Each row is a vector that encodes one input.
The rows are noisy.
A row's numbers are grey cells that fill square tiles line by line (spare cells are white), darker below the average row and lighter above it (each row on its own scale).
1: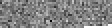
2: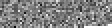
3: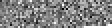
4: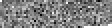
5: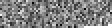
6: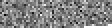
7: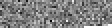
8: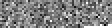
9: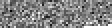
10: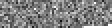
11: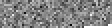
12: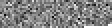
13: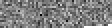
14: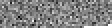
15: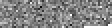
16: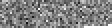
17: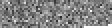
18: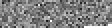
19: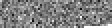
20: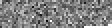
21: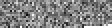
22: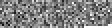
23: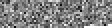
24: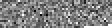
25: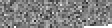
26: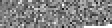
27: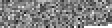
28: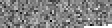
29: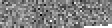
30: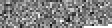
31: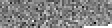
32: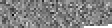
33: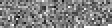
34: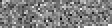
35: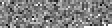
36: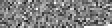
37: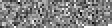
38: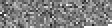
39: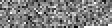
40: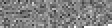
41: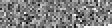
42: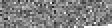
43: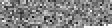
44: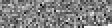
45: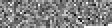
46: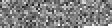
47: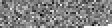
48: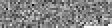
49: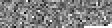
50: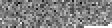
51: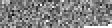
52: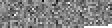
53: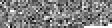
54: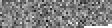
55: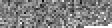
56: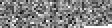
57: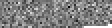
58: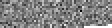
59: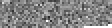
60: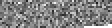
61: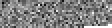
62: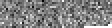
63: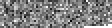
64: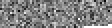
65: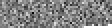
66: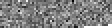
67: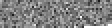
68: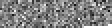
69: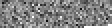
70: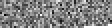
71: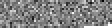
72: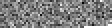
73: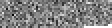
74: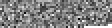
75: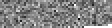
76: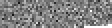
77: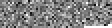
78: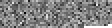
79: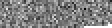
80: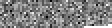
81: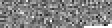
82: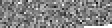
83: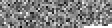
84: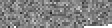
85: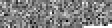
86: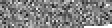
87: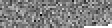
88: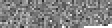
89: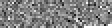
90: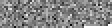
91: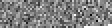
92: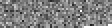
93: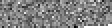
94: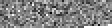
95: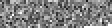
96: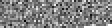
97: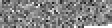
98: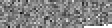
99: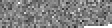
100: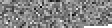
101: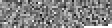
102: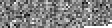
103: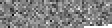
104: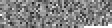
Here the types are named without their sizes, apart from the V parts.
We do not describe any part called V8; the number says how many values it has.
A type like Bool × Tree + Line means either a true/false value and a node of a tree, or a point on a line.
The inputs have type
Label × Label + V8.
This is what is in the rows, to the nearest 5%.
About 70% of them hold two labels. The rest hold a value of V8.
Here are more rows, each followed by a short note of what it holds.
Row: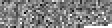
two labels
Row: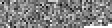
a value of V8
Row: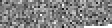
a value of V8
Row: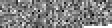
a value of V8
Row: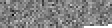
two labels
